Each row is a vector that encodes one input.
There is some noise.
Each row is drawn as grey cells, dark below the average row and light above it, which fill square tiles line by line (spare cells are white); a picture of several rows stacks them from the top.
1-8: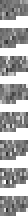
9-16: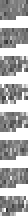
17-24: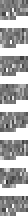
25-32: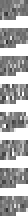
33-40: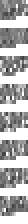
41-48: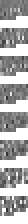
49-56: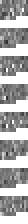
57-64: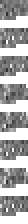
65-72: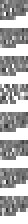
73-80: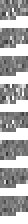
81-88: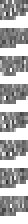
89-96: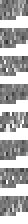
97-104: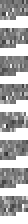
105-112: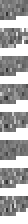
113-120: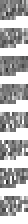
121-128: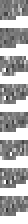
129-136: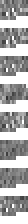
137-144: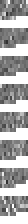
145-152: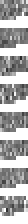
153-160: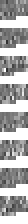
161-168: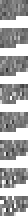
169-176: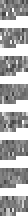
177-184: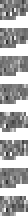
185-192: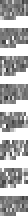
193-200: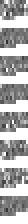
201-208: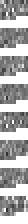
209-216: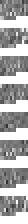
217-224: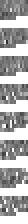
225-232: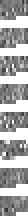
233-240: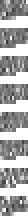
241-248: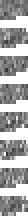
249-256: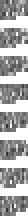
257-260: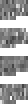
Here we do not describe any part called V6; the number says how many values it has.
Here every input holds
either one of 12 labels and a value of V6, or a point on a 5-point line and a true/false value, or a node of a 10-node tree.
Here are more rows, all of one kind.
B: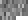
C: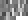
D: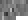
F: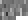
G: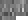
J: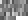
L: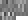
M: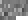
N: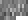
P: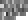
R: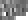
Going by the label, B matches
J, L and M.
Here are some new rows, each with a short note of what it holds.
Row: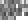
a point on a 5-point line and a true/false value
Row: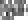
a point on a 5-point line and a true/false value
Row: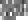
a node of a 10-node tree
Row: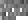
a node of a 10-node tree
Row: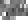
a point on a 5-point line and a true/false value
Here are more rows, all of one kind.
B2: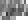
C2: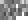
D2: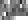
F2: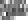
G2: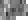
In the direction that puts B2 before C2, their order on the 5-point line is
D2, F2, B2, C2, G2.
